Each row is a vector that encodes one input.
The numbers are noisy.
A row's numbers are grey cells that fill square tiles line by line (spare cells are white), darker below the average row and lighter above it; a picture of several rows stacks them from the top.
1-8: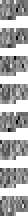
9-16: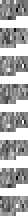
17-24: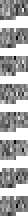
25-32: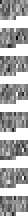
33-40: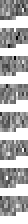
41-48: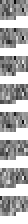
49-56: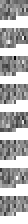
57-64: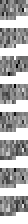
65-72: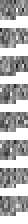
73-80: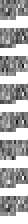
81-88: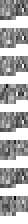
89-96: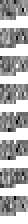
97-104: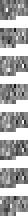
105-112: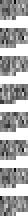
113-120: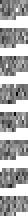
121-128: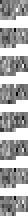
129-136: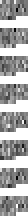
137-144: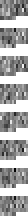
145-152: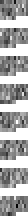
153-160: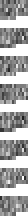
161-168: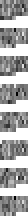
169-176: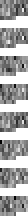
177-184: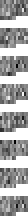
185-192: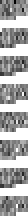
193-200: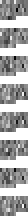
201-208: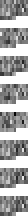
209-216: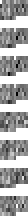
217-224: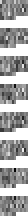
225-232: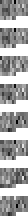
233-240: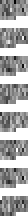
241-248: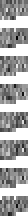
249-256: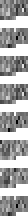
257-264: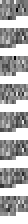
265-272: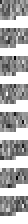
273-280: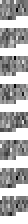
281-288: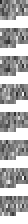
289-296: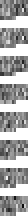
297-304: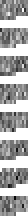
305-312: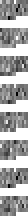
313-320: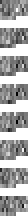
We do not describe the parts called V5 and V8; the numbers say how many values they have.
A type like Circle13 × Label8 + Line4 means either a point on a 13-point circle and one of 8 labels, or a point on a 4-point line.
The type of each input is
Bool × Tree7 + V5 × V8.
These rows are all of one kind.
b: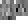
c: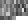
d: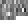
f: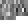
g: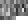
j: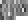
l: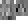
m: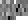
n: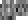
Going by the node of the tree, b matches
l and n.
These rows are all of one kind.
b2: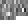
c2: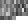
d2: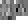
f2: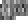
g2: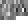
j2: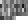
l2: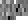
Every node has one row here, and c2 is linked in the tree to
j2.
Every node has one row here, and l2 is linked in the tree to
d2.
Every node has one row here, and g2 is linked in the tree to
b2 and f2.
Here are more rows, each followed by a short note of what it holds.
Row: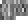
a node of a 7-node tree and a true/false value
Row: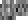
a node of a 7-node tree and a true/false value
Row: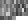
a node of a 7-node tree and a true/false value
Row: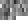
a value of V5 and a value of V8
